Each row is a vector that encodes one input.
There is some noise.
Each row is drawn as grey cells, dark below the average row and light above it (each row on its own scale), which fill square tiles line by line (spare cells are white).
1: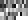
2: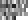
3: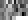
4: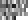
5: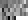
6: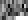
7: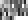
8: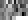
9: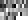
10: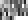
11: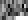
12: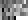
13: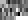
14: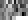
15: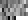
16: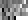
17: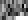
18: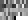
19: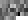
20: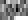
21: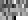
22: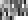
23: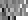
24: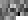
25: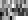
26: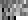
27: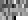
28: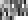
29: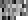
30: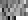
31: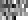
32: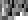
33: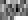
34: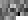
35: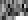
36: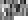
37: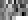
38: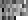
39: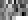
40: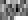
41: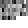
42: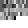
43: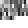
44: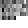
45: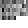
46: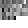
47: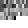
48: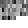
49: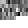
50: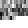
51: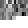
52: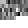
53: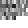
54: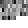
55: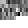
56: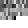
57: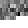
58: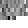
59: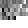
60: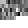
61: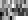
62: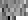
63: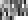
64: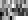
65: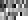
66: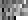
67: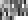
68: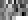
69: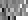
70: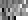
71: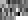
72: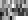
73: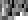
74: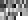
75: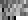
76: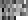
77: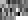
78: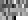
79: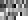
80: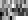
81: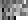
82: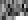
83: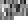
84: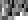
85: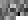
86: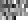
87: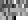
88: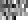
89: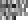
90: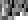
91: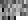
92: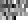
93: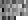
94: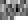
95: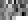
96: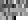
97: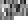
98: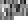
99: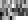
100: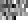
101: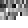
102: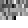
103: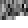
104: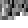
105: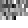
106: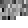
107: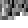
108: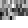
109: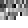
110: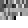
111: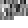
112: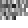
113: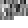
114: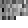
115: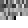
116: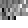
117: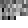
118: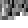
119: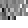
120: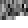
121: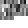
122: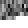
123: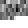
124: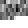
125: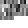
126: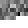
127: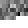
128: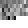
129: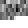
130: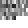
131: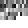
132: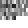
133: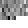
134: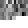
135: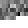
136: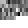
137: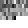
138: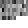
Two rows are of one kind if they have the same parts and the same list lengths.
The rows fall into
4 kinds.
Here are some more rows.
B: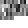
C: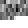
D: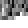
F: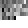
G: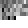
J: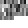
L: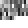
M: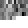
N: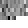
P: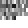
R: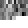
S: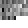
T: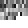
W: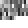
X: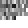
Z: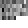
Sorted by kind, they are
B, C, D, J, L, W
F, G, N, S, Z
M, R
P, T, X

